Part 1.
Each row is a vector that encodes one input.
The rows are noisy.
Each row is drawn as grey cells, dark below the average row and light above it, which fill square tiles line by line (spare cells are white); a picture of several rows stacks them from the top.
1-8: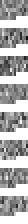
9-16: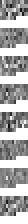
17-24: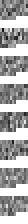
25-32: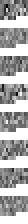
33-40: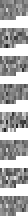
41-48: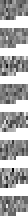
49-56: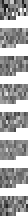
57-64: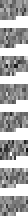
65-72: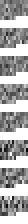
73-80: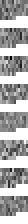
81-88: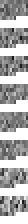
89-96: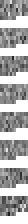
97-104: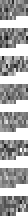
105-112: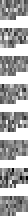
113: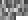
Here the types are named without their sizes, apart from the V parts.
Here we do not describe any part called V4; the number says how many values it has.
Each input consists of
either a point on a line, or a true/false value and a value of V4.
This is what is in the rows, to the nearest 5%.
About 55% of them hold a point on a line. The rest hold a true/false value and a value of V4.
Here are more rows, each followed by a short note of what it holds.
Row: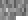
a true/false value and a value of V4
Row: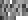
a true/false value and a value of V4
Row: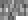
a true/false value and a value of V4
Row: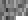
a point on a line
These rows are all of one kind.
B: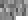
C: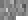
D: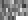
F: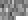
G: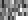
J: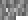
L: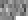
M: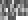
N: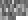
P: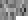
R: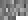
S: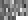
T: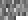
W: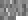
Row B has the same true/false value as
F, N and T.
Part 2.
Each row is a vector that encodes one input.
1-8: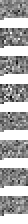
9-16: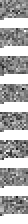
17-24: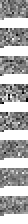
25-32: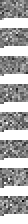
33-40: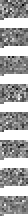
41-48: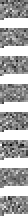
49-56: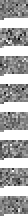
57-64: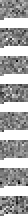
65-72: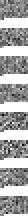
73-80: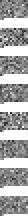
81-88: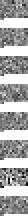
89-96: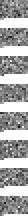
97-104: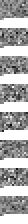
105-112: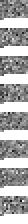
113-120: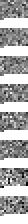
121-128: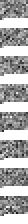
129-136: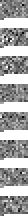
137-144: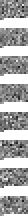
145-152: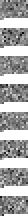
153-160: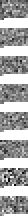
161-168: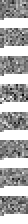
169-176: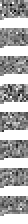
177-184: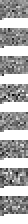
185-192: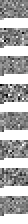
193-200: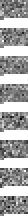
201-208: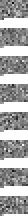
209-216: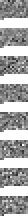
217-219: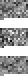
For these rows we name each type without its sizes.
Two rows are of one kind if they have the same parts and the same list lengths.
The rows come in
4 kinds.
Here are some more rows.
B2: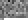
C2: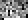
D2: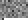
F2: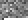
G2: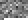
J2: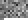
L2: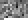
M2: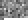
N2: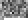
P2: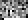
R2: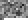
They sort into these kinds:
B2, D2, J2, N2
C2, P2
F2, G2, L2
M2, R2

